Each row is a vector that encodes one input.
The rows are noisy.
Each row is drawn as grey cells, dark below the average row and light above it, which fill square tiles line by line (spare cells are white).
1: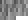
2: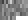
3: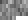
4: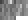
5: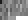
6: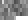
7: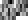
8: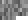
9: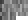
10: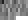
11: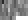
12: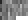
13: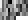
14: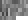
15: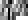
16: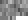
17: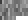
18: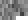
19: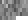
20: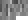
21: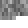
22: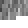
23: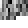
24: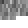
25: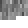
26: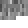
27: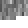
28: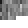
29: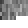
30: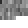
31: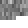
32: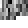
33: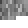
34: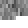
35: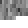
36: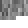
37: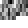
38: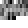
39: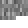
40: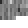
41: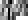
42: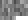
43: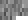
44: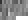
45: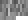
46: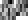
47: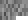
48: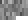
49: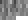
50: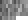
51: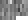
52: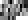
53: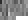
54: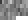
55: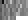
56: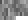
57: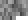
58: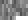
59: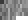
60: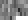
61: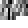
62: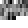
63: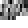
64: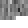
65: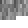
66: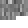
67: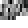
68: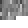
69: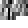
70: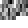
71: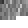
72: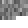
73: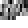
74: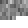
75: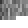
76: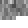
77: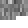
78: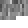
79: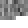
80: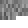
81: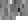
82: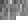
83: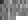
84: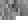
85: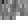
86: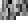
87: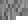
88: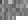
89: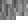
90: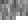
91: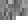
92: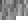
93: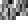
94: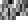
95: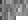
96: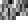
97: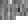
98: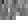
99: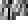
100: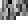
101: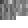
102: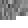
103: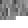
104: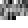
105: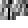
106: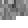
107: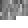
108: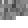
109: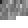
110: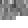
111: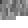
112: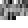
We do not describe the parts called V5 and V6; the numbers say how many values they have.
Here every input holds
either a point on a 4-point line, three true/false values and a value of V6, or a value of V5.
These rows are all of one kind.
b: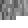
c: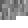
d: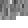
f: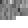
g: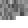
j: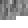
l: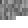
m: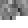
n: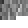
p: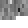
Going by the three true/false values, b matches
d, g, m and p.
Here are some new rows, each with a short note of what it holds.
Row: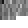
a point on a 4-point line, three true/false values and a value of V6
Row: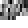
a value of V5
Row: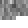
a point on a 4-point line, three true/false values and a value of V6
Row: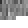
a point on a 4-point line, three true/false values and a value of V6
